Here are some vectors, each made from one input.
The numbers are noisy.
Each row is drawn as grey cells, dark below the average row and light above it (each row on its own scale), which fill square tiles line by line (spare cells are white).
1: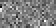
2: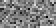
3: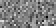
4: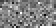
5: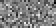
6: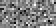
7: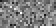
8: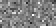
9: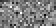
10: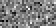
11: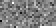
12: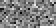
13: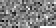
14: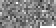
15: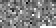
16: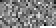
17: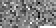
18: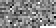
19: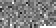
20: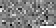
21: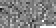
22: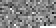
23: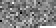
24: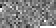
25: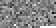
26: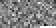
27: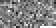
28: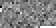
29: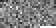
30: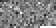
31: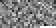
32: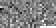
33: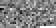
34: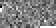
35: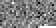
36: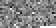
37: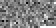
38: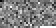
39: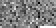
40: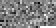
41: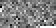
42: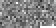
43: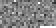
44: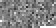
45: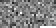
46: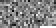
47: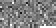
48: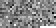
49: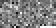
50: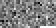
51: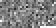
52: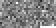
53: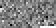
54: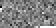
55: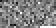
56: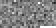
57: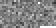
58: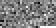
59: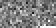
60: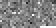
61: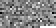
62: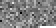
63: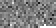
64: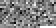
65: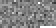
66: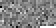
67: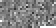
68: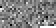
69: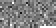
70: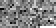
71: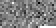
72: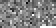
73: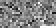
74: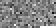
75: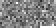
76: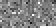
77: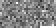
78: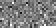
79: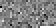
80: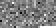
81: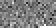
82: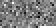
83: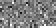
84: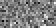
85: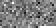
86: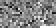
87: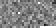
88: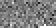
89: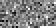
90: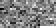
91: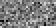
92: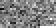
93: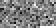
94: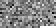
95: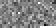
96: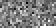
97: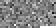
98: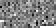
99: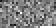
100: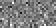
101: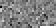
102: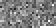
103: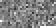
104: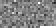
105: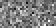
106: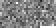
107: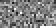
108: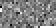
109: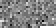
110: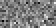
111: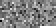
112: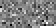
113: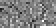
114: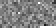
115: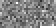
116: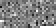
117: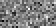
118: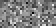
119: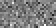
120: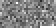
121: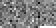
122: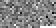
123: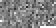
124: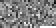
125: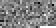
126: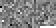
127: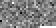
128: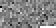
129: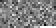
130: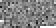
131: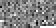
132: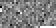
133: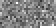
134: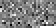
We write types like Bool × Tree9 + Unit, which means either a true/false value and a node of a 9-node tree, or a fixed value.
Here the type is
List2(Line5 + Line6).
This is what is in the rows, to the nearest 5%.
All of them are lists of up to two items, each either a point on a 5-point line, or a point on a 6-point line: about 5% are empty, 25% hold one and 70% two.
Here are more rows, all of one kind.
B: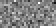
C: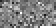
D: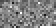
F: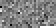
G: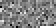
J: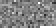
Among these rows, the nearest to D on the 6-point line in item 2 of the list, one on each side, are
C and G.
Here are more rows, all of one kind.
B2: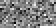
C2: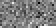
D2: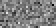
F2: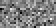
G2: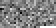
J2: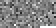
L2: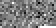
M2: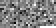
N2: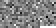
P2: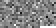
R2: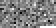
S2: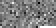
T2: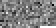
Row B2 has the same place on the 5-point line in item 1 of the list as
F2, G2, M2 and R2.
